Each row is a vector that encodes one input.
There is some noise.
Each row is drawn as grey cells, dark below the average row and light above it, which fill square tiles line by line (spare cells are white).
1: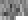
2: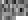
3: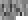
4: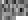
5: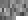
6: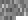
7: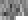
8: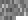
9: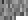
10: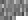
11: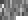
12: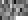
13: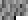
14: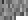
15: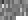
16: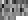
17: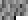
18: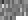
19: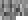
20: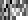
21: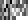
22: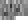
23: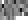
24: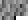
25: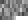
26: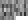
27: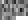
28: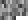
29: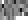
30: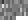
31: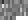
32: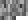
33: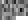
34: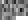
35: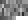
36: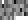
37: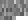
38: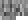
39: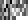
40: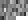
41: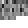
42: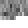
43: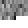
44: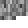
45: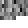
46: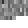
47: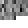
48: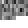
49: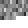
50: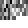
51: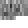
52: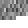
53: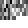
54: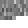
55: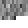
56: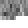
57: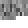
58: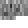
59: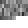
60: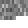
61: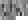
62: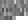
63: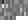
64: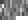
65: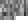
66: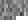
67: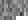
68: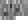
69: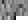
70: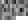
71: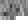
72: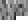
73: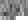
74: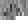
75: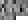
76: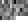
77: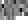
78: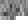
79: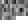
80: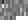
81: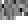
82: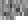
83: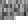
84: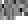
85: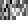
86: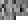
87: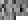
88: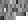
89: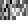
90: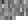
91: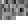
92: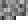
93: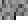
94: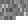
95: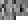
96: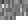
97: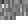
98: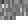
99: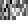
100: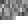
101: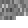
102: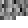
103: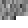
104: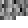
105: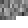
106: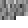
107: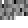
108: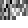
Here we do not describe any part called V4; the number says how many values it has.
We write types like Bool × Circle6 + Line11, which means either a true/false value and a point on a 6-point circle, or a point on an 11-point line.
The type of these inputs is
List2(Bool × V4).
